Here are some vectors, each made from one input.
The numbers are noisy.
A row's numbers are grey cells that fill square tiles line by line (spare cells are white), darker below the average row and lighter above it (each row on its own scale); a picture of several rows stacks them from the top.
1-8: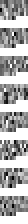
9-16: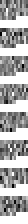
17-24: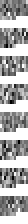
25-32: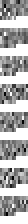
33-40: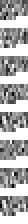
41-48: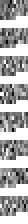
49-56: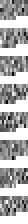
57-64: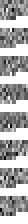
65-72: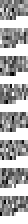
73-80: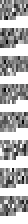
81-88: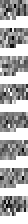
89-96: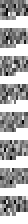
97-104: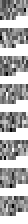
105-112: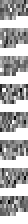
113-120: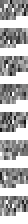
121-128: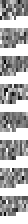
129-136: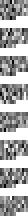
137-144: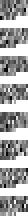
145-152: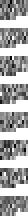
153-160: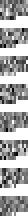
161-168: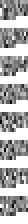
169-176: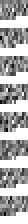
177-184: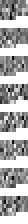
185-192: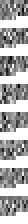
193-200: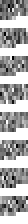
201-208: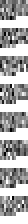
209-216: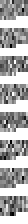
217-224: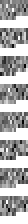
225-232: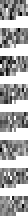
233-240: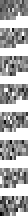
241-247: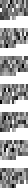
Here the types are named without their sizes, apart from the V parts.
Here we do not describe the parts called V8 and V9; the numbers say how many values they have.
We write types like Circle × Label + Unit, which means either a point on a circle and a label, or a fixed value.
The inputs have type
(Circle + Unit) × (Line + V8) × V9.
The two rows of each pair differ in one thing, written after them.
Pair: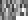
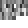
the place on the circle
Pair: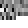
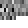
the place on the circle
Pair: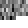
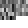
the place on the circle
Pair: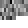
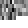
the value of V9
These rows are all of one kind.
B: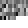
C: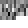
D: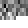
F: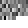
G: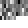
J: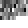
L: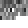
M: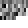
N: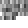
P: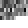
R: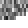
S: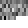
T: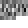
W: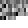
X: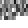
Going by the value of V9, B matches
J, P, T and W.
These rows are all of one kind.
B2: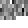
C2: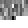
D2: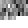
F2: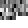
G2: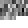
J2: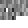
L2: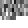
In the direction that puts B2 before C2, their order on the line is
D2, G2, B2, C2, J2, L2, F2.
